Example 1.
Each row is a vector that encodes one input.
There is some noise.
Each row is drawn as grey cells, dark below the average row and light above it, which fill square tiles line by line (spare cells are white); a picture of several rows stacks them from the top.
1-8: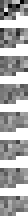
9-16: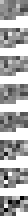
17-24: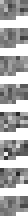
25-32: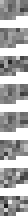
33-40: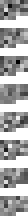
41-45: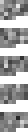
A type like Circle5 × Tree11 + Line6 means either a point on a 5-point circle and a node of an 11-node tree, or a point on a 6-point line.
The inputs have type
Bool × Label5.
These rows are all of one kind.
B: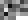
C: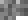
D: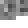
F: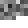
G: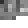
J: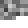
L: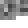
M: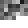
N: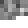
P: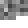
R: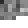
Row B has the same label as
D, L and P.
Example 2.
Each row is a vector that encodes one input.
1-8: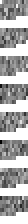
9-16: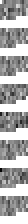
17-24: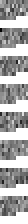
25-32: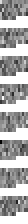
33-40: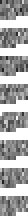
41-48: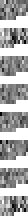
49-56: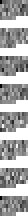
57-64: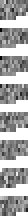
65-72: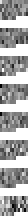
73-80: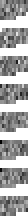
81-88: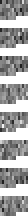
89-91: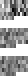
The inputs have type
List2(Line6).
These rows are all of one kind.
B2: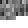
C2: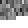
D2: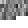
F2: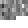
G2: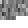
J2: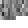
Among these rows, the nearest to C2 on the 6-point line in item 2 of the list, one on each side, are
F2 and G2.
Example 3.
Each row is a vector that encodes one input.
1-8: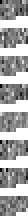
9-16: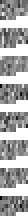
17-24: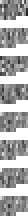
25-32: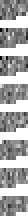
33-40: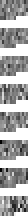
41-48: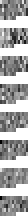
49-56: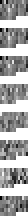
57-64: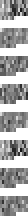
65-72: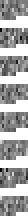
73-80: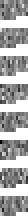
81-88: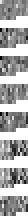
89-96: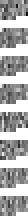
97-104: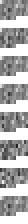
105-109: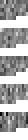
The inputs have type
List2(Line7).
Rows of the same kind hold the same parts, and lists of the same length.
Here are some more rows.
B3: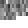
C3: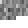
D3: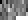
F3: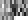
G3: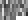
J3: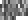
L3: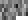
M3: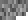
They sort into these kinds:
B3, G3
C3, D3, J3, L3, M3
F3

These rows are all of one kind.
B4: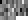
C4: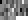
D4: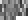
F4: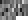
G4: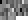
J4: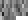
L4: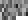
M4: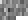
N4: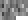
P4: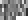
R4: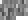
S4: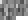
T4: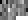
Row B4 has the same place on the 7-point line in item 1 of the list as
C4, F4 and G4.
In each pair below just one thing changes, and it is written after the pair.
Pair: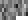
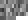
the place on the 7-point line in item 1 of the list
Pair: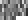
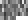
the place on the 7-point line in item 2 of the list
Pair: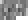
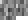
the place on the 7-point line in item 2 of the list
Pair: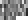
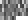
the place on the 7-point line in item 2 of the list
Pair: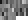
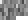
the place on the 7-point line in item 1 of the list
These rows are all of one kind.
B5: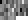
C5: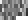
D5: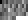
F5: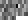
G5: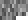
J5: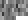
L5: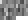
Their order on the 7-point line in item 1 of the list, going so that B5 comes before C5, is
B5, D5, G5, L5, J5, F5, C5.
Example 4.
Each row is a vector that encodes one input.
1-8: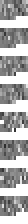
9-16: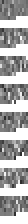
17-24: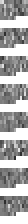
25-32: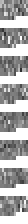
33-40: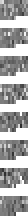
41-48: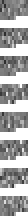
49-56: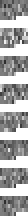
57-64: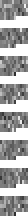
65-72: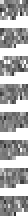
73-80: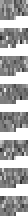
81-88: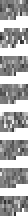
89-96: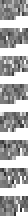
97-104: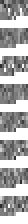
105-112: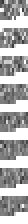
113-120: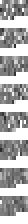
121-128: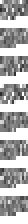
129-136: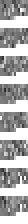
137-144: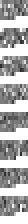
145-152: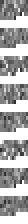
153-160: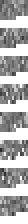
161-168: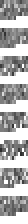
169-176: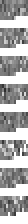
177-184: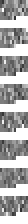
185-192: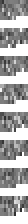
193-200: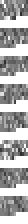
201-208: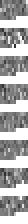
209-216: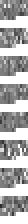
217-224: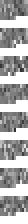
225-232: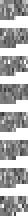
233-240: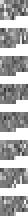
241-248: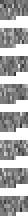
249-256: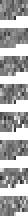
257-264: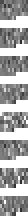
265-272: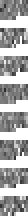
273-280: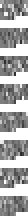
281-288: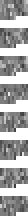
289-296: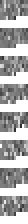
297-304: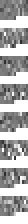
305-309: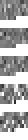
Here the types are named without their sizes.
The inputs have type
Bool × Line.
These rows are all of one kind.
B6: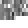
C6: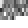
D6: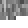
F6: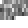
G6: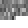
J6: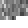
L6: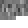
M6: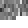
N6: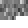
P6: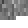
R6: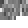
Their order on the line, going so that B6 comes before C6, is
B6, P6, F6, G6, R6, L6, N6, C6, J6, D6, M6.
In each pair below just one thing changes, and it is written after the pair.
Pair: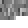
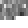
the true/false value
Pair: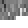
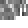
the true/false value
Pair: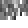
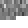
the true/false value
